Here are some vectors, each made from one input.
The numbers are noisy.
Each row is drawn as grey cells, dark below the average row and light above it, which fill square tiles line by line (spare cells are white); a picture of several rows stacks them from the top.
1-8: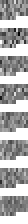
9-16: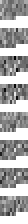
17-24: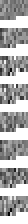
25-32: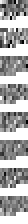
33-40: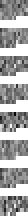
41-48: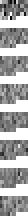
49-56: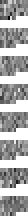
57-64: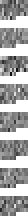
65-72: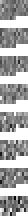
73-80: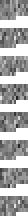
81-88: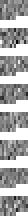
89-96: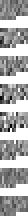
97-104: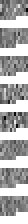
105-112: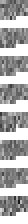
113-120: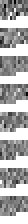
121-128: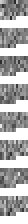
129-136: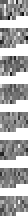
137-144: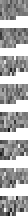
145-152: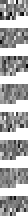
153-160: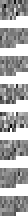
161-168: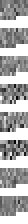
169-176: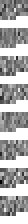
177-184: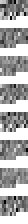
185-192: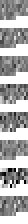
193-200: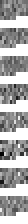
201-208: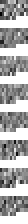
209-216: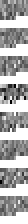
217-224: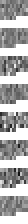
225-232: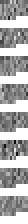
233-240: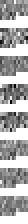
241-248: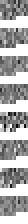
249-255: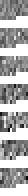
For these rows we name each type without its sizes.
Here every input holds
a label, together with either a fixed value, or three true/false values.
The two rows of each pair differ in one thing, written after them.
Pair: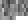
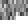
one of the three true/false values
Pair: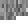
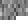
one of the three true/false values
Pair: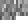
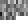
the label
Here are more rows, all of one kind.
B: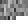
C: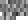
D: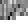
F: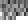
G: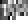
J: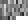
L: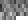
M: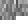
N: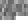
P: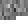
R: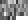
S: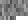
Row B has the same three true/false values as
C, F, P and R.
